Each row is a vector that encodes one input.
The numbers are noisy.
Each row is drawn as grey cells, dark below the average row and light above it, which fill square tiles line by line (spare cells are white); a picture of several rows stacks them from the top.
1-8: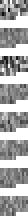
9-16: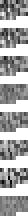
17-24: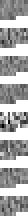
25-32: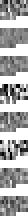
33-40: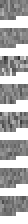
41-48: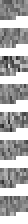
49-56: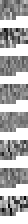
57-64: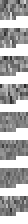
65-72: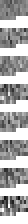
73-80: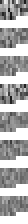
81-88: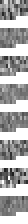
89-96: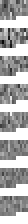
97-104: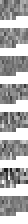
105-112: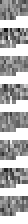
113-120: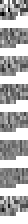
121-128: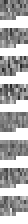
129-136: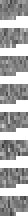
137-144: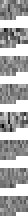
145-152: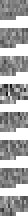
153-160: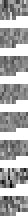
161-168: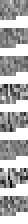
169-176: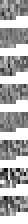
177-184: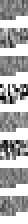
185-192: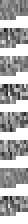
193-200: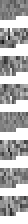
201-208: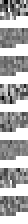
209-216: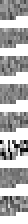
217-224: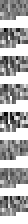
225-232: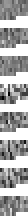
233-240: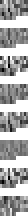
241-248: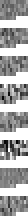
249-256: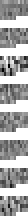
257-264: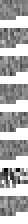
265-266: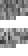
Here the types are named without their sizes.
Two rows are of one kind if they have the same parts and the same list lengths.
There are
2 kinds of row.
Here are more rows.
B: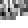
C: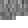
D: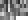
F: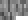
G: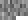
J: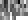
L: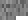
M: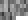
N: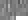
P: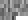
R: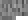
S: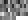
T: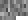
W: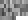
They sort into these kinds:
B, J, P, W
C, D, F, G, L, M, N, R, S, T

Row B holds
a point on each of two lines.
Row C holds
a point on a line and four true/false values.
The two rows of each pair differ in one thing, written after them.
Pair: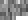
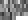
the place on the line
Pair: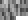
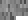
the place on the line
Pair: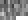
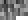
the place on the line
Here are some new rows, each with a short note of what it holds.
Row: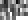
a point on each of two lines
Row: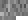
a point on a line and four true/false values
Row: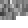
a point on each of two lines
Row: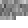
a point on each of two lines
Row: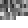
a point on a line and four true/false values
